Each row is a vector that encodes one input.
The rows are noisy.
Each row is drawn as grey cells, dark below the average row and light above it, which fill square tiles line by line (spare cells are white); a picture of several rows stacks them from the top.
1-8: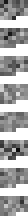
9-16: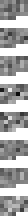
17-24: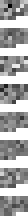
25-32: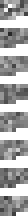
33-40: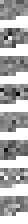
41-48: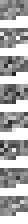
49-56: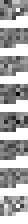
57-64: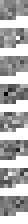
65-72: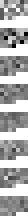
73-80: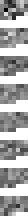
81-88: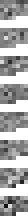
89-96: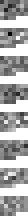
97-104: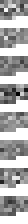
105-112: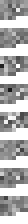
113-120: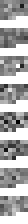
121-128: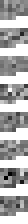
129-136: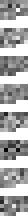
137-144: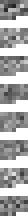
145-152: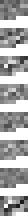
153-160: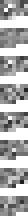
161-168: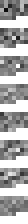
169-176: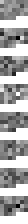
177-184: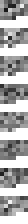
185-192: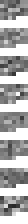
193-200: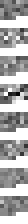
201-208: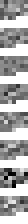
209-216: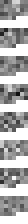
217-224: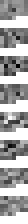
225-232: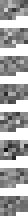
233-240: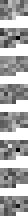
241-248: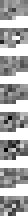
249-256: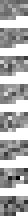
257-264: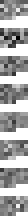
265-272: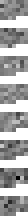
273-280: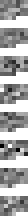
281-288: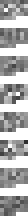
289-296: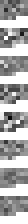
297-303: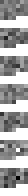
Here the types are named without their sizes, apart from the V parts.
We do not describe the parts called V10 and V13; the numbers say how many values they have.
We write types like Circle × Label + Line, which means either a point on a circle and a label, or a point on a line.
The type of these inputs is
(Circle + V13) × Line + V10.
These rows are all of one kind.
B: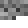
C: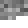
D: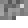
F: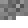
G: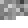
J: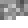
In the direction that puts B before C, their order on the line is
B, J, G, D, C, F.
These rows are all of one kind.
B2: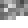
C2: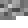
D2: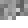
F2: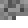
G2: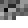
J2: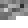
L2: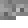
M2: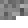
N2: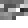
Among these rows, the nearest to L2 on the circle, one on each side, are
C2 and M2.
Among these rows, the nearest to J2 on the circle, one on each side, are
D2 and F2.
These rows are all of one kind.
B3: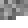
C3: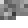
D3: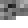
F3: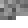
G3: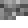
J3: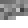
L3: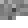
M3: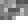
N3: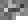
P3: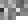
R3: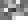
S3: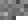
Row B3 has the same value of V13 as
F3, N3, P3 and S3.
